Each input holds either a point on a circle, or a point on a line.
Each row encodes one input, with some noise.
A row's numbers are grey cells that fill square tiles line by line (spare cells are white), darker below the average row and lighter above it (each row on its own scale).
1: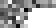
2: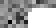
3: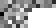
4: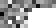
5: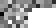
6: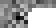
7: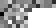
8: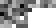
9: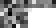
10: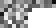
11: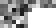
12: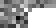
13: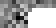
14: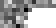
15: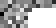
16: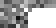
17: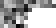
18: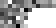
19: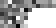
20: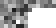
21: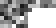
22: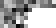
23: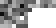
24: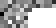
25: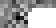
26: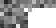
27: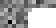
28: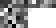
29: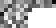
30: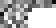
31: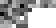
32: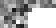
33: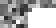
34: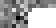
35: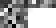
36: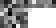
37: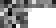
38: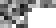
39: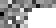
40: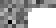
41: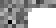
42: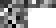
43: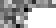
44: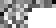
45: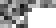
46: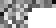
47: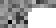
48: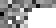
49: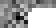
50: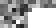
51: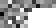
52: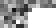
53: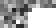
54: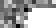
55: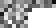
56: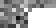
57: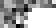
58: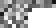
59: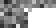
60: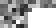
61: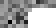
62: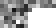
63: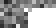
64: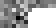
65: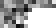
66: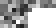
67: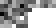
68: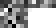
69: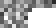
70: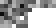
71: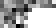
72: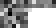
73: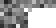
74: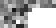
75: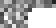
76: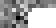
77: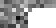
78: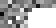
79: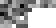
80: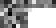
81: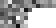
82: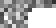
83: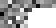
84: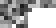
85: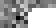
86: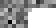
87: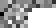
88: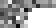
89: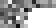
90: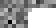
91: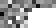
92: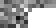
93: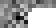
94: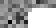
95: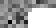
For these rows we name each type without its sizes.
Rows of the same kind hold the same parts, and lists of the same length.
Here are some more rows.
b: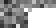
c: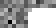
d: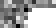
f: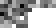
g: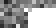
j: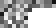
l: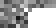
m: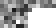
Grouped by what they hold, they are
b, c, g, l
d, f, j, m

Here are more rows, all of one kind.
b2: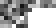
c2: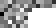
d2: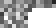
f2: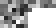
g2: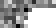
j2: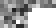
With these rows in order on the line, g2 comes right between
c2 and j2.
